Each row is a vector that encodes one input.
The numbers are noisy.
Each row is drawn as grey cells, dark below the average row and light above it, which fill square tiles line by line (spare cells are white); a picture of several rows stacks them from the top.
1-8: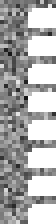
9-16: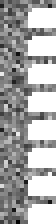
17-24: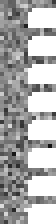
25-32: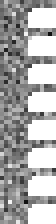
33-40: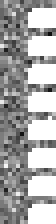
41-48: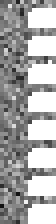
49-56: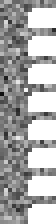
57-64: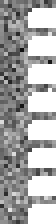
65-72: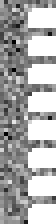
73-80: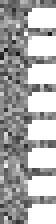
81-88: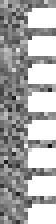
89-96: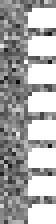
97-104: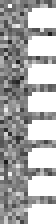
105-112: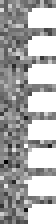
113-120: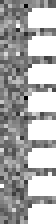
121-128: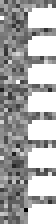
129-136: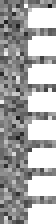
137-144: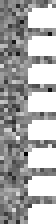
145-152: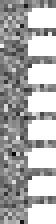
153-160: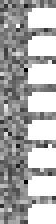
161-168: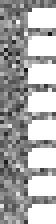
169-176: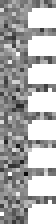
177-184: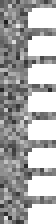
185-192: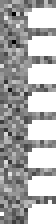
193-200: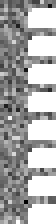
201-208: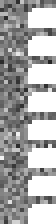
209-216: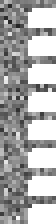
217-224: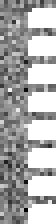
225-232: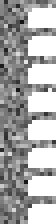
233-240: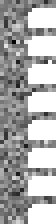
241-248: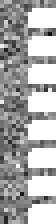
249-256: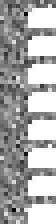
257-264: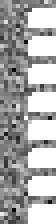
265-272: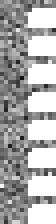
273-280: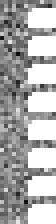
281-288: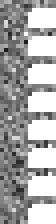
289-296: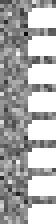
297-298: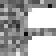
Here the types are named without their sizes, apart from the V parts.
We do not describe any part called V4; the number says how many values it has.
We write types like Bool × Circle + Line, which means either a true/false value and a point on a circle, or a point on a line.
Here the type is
Bool × V4 × V4 + (Circle + Unit) × Label.
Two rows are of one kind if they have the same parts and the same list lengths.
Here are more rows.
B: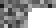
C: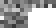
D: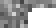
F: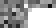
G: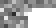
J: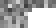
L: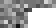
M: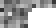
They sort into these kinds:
B, C, F
D, L
G, J, M

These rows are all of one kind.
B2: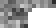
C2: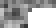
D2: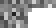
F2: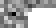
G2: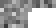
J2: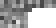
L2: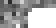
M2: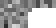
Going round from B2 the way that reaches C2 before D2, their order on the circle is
B2, C2, F2, G2, M2, L2, D2, J2.
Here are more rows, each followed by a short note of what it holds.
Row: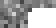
a label
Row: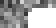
a point on a circle and a label
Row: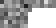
a label
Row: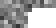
a label
